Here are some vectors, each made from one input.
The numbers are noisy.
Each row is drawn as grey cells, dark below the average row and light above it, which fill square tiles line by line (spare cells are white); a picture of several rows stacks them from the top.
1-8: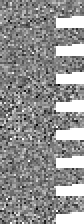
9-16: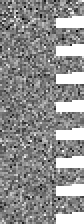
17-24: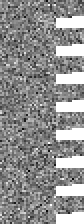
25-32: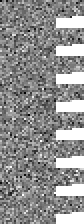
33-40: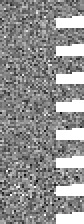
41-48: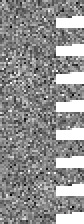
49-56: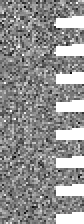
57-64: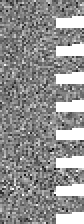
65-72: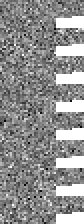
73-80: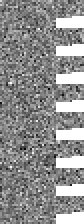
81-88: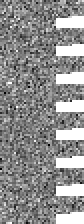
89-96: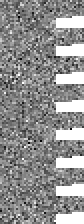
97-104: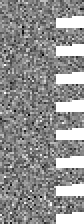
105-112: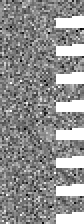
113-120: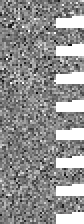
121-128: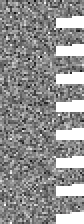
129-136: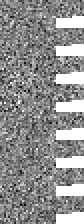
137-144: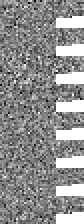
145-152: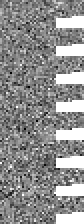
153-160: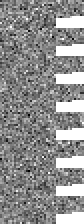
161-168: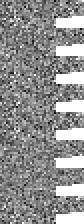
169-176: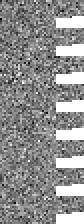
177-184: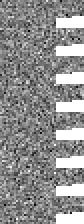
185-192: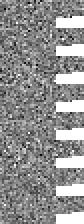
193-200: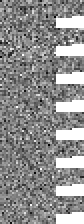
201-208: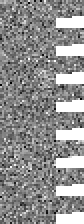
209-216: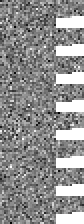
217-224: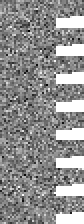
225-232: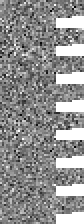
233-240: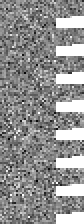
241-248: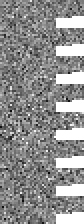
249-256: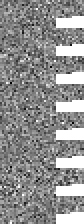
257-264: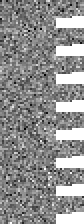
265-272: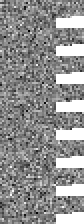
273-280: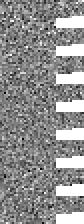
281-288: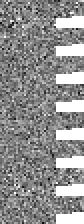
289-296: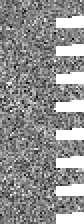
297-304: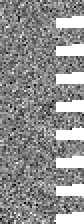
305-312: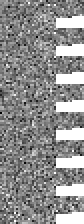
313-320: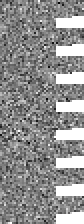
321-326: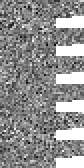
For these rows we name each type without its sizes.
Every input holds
a point on a line and a true/false value, together with either a fixed value, or a node of a tree.
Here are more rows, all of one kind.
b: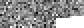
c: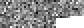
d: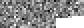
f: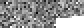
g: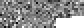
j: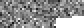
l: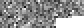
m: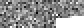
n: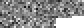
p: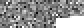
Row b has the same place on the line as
c, f, m and p.
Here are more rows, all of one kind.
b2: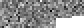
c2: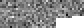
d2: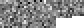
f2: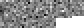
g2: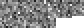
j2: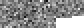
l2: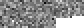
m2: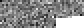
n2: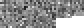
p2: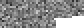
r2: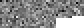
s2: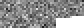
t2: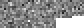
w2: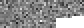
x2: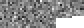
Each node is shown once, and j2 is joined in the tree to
b2, l2 and w2.
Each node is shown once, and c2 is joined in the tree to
m2, s2 and t2.
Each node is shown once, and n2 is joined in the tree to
x2.
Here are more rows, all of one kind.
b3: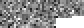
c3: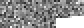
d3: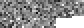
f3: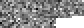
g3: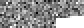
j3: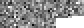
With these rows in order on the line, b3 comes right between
f3 and j3.
